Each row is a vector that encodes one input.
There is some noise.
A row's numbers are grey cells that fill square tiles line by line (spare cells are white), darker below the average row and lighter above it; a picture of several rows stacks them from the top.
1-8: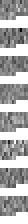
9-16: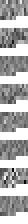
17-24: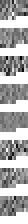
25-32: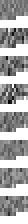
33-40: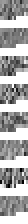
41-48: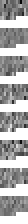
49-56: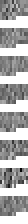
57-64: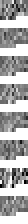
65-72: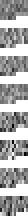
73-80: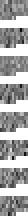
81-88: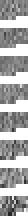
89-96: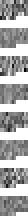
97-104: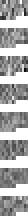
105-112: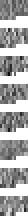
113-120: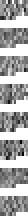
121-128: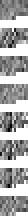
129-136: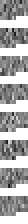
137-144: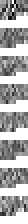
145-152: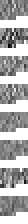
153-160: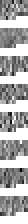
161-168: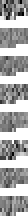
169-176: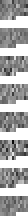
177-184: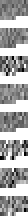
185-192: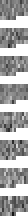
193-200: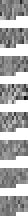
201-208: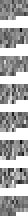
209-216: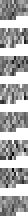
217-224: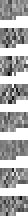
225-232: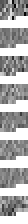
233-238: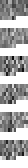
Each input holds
a node of an 8-node tree and a true/false value, together with either one of 8 labels and a node of a 7-node tree, or a node of a 9-node tree.
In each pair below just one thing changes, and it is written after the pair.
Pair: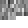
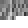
the label
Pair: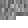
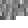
the node of one of the two trees
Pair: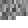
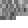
the node of one of the two trees
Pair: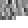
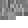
the label
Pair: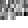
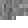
the true/false value
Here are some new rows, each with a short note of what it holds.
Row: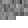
one of 8 labels, a node of a 7-node tree, a node of an 8-node tree and a true/false value
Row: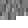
a node of an 8-node tree, a node of a 9-node tree and a true/false value
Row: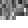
a node of an 8-node tree, a node of a 9-node tree and a true/false value
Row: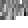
a node of an 8-node tree, a node of a 9-node tree and a true/false value
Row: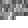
one of 8 labels, a node of a 7-node tree, a node of an 8-node tree and a true/false value
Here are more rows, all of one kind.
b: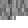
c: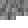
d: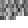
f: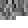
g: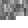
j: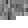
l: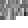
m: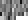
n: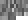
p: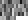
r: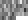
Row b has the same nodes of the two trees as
c, d, f and l.
